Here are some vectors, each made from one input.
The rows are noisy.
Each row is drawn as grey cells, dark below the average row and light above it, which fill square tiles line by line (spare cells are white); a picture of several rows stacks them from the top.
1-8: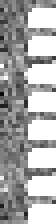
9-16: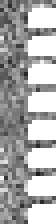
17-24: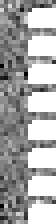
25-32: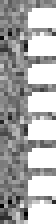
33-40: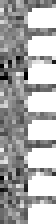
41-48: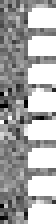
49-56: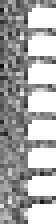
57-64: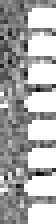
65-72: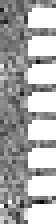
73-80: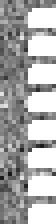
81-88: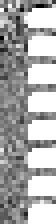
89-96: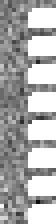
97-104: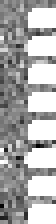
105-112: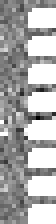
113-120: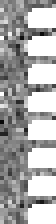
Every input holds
a true/false value, together with either a point on a 5-point line, or a point on a 7-point line.
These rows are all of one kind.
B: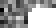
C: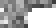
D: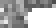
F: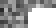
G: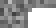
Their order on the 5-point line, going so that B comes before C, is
G, F, D, B, C.
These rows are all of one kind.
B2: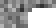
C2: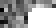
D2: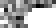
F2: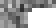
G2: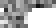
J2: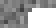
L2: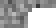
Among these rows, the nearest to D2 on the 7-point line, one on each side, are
F2 and G2.
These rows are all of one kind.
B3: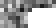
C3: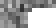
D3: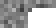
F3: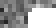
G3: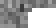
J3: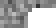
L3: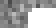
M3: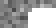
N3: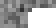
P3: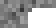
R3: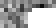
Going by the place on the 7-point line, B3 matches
F3 and N3.
